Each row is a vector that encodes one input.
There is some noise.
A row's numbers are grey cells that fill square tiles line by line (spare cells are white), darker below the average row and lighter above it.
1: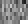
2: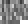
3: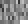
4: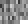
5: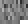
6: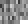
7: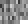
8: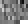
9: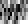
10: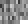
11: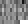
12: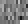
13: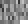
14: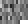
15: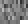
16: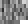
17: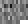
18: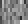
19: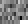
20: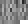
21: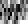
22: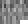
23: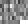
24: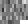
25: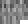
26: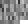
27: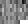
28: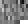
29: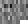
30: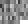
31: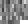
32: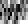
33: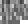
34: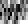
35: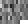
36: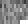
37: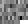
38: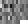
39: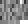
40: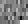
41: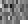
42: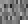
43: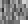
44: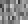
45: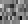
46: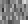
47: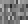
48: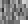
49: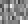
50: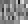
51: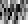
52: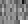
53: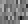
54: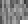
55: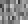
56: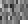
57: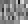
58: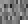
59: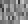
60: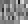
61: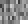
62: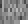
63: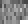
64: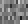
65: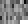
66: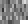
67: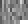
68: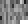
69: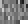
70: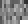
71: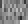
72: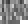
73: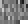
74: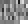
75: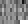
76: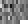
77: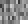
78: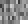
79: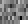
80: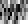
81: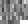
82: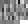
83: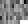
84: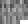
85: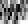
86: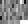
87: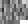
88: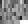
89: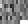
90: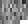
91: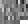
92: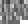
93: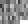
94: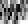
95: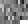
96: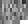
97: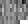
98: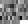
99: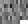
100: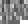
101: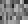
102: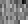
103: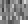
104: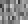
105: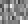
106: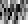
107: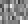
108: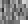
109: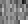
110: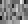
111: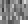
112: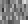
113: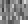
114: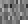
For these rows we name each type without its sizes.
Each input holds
a list of items, each a point on a line and a true/false value.
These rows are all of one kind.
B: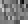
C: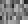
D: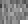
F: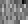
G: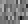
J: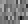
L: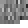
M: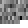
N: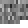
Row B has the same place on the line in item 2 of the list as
C, F and M.
